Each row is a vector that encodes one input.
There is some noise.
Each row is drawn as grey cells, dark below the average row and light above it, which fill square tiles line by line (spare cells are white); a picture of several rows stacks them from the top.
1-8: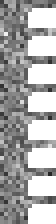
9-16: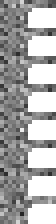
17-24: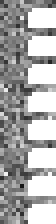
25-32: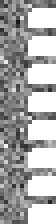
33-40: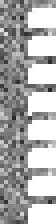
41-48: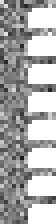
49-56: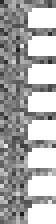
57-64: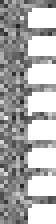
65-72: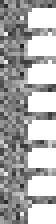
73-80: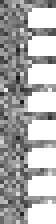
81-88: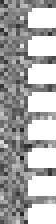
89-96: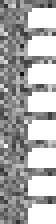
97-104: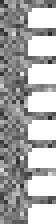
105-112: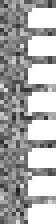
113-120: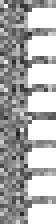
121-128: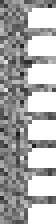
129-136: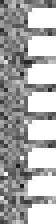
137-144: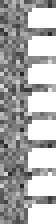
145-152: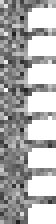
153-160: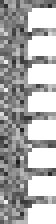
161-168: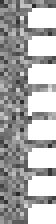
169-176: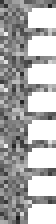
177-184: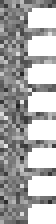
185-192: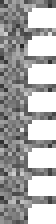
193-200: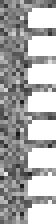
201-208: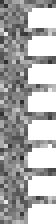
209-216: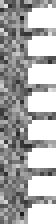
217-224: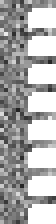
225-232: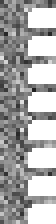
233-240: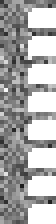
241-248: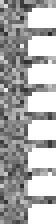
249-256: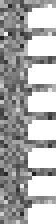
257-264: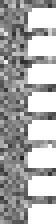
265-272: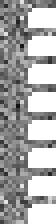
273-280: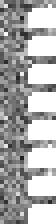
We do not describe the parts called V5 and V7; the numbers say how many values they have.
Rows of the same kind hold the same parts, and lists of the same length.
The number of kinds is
3.
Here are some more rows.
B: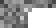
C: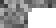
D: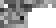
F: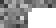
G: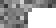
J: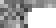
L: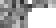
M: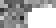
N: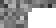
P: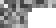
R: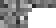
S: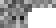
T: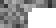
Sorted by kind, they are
B, C, F, G, N, T
D, J, L, M, P, S
R

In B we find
a node of a 13-node tree and a value of V5.
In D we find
a point on a 14-point line and a value of V7.
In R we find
a value of V5.
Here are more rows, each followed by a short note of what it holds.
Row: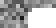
a point on a 14-point line and a value of V7
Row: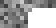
a node of a 13-node tree and a value of V5
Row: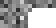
a value of V5
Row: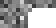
a value of V5
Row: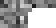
a value of V5
